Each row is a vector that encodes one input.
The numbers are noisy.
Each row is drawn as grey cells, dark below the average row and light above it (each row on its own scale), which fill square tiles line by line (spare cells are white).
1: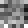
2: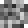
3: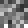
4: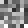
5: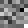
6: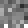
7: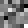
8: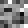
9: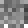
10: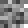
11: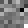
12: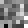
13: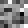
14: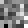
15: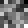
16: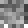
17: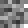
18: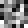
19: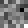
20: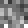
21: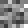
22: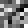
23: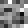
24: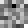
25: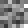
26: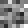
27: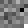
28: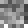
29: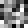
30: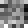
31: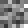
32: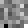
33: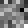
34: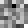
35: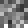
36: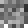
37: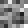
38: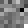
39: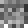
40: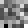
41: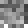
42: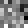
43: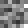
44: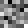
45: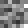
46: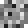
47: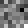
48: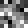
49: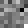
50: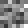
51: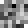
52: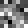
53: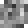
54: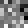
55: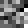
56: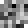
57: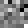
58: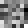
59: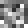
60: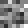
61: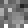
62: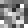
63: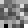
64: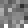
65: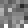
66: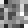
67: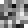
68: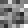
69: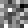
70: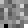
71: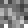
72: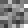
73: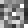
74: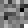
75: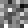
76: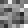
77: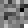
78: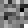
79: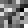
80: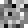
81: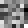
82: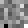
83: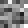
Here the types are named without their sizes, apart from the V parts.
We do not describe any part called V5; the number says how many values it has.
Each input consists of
either a point on a line, or three true/false values and a value of V5.
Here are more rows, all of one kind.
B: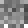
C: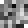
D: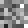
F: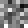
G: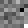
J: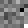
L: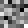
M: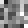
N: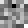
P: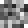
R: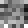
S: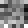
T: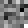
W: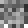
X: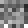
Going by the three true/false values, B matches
R, S, W and X.
